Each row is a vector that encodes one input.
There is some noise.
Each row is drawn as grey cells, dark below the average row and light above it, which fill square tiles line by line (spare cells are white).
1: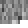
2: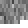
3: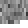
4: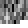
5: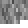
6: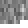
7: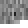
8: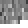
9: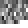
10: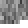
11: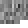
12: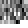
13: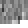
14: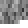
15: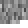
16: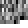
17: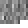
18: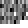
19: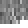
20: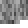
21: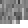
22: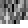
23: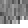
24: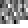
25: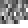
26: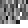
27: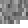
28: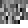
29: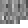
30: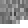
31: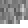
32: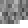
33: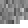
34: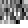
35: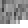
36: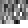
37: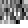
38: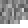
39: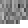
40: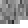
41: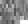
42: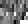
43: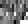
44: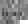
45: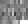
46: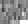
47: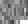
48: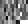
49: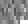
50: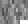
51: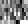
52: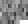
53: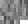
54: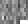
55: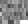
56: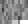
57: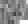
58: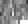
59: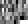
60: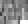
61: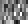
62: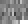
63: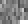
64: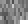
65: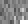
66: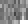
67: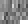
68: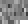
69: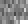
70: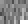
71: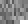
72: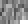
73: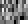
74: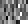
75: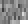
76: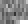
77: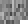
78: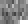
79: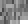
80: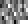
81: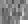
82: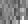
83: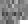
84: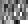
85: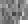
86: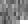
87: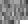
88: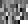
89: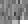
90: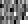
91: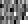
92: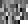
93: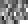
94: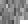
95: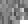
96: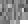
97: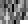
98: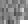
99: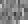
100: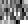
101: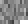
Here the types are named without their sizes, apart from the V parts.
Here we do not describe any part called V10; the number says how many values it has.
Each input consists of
either a fixed value, or a node of a tree, or four true/false values and a value of V10.
